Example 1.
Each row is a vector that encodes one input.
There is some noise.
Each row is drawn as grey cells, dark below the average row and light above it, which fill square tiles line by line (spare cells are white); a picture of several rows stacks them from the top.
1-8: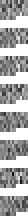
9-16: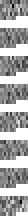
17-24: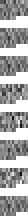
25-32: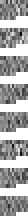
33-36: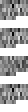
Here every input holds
either a point on a 4-point line, or a point on a 5-point line.
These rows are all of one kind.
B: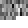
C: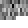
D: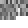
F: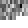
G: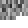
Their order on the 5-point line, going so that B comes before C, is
F, G, D, B, C.
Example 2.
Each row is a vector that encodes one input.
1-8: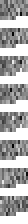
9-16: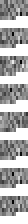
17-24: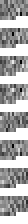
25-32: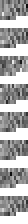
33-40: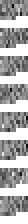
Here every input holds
either a point on a 4-point line, or a point on a 6-point line.
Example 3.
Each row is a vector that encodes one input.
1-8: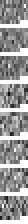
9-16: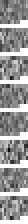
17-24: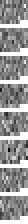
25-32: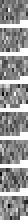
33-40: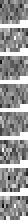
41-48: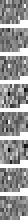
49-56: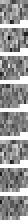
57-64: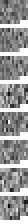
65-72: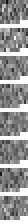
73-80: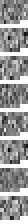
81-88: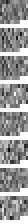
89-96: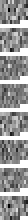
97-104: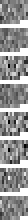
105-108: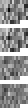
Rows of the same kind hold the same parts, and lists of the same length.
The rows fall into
2 kinds.
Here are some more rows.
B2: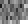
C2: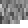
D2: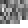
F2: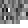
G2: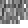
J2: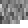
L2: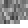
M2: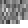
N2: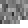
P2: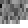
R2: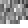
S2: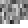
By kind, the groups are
B2, C2, D2, F2, G2, J2, L2, M2, N2, P2
R2, S2

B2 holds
a node of a 10-node tree.
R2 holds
one of 5 labels.
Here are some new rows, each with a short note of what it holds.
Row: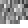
one of 5 labels
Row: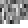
one of 5 labels
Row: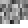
one of 5 labels
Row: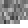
a node of a 10-node tree
